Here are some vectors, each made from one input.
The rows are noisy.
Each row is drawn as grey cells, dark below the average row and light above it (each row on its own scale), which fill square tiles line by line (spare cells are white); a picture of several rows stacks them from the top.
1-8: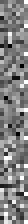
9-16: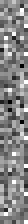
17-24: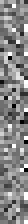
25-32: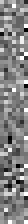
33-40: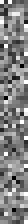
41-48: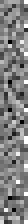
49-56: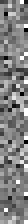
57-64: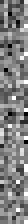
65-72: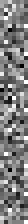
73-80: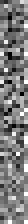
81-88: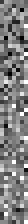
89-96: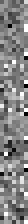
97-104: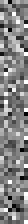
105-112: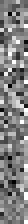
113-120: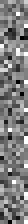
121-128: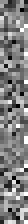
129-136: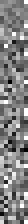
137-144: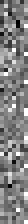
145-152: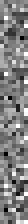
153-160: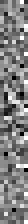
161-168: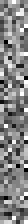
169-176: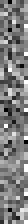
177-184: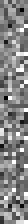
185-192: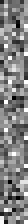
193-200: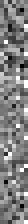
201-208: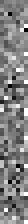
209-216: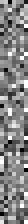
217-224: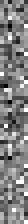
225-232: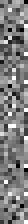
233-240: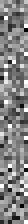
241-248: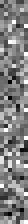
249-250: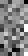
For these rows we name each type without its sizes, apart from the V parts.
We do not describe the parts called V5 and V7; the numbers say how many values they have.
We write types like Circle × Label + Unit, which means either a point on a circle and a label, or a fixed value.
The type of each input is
(Line + V5) × Tree × V7.
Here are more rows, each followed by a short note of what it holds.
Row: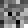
a point on a line, a node of a tree and a value of V7
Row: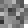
a point on a line, a node of a tree and a value of V7
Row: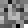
a node of a tree, a value of V5 and a value of V7
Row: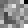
a point on a line, a node of a tree and a value of V7
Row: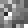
a node of a tree, a value of V5 and a value of V7
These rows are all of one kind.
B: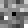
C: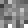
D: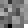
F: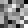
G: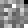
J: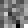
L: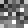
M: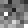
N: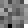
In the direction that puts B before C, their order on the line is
B, D, N, L, J, M, C, G, F.
